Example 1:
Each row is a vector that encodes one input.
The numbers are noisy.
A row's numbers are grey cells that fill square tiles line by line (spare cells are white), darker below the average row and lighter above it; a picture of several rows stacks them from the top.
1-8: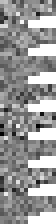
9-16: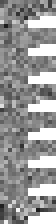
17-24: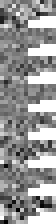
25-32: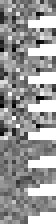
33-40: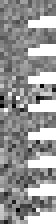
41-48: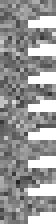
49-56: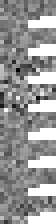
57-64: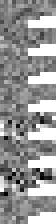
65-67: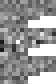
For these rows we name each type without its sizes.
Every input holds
a point on a circle.
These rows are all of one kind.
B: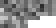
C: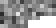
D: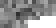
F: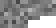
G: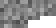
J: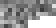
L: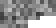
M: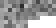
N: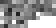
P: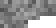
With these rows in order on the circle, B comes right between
D and F.
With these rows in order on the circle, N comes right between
J and P.
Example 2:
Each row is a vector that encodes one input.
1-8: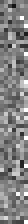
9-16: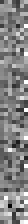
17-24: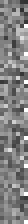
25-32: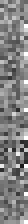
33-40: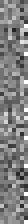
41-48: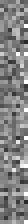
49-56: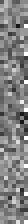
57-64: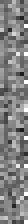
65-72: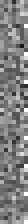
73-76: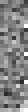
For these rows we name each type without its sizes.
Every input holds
four true/false values.
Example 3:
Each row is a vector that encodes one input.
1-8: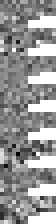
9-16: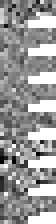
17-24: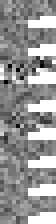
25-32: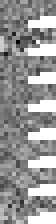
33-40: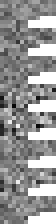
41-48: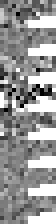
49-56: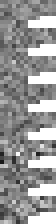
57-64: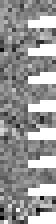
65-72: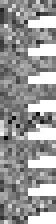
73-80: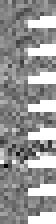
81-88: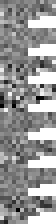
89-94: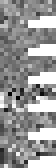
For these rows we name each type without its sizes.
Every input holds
a point on a circle.
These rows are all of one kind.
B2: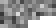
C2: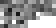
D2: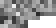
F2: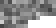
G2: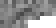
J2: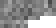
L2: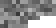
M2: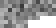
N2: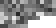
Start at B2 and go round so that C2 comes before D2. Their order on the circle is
B2, J2, G2, L2, N2, F2, C2, D2, M2.
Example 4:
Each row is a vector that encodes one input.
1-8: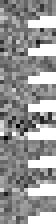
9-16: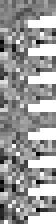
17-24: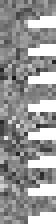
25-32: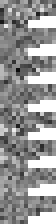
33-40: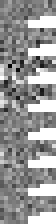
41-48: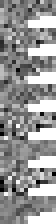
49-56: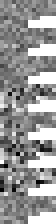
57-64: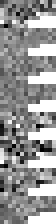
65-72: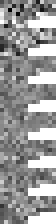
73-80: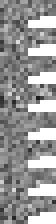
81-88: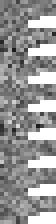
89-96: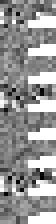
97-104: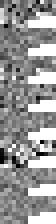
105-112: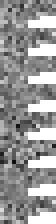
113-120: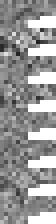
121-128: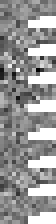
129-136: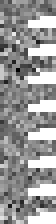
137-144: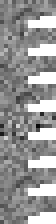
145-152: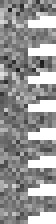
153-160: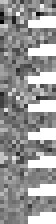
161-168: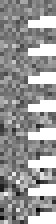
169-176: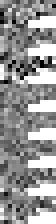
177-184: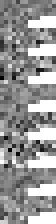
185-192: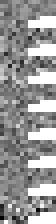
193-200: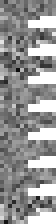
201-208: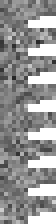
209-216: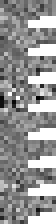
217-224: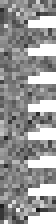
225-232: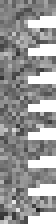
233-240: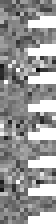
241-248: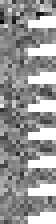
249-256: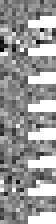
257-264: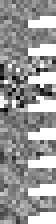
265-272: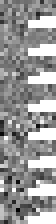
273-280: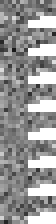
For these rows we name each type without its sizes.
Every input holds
a point on a circle.
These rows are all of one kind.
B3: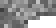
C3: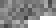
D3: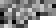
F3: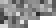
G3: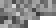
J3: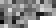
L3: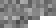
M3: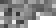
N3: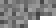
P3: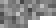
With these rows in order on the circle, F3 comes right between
G3 and P3.
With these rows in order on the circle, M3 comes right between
B3 and G3.
